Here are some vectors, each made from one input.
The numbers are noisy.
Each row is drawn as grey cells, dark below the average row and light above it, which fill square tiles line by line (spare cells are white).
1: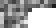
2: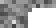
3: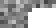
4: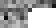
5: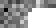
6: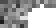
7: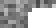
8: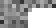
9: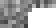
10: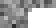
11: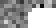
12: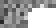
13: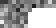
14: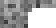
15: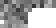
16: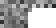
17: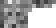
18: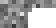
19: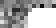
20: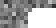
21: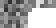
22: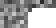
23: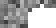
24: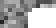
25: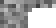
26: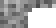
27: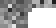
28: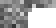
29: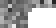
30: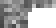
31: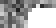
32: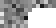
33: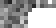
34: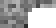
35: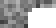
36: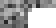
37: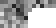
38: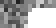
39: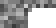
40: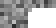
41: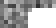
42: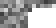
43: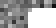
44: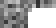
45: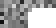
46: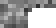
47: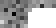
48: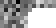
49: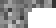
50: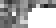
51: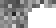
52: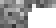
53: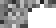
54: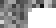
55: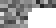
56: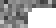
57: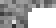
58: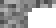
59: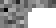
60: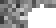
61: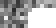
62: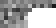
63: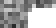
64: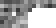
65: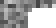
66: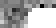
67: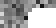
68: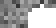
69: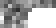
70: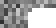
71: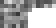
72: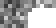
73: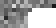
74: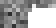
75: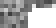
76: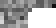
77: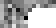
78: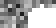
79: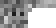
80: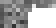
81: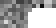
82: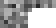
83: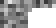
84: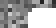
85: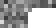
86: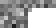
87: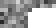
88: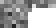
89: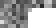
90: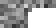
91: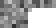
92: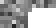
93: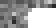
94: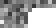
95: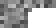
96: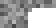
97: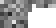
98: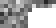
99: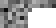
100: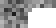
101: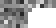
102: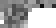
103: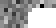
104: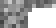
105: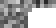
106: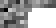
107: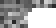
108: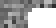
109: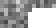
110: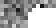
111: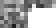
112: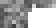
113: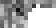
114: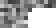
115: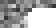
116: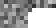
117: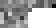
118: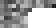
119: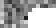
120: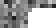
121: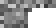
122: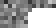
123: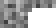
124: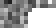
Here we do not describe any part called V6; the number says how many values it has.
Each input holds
either a point on a 9-point line, or three true/false values and a value of V6.
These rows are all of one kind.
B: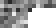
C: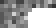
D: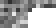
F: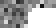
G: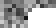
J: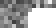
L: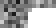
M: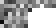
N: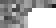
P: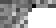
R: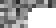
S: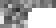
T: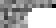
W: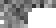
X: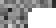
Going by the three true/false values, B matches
C, D, N and P.
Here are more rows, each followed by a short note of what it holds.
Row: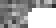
three true/false values and a value of V6
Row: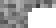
a point on a 9-point line
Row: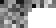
three true/false values and a value of V6
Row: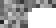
a point on a 9-point line
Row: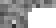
a point on a 9-point line
